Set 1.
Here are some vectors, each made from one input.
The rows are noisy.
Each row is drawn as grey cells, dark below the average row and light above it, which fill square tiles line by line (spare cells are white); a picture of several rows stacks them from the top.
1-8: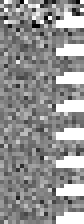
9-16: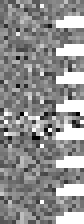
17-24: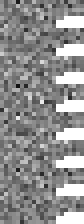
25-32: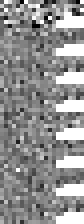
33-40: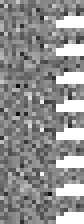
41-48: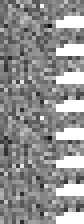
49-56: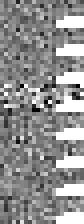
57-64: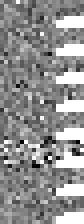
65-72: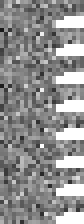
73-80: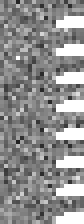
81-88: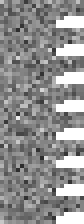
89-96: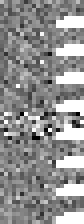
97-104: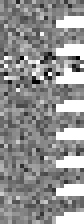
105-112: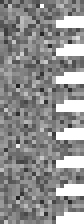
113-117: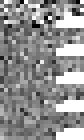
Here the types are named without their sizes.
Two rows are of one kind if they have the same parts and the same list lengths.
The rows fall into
2 kinds.
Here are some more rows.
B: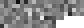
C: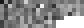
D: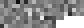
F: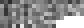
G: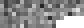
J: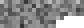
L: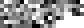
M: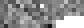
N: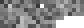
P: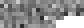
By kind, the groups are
B, C, D, F, G, J, M, N, P
L

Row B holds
a point on a circle.
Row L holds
a fixed value.
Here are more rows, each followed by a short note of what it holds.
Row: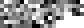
a fixed value
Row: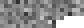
a point on a circle
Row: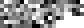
a fixed value
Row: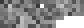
a point on a circle
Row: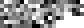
a fixed value
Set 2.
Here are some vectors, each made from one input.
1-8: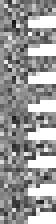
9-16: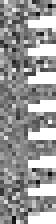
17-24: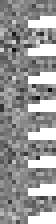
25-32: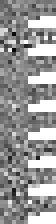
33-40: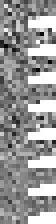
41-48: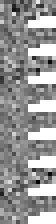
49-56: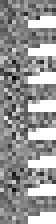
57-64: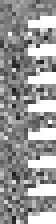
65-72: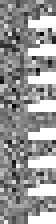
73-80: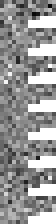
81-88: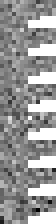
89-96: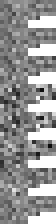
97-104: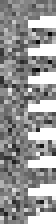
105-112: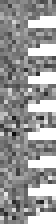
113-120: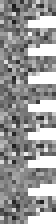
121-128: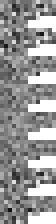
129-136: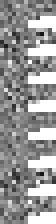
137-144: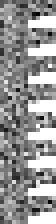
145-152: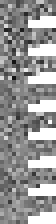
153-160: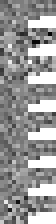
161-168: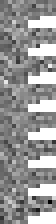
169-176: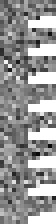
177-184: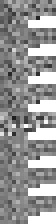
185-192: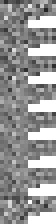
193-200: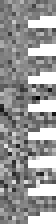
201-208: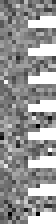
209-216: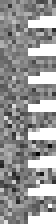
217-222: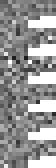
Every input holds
one of 6 labels.
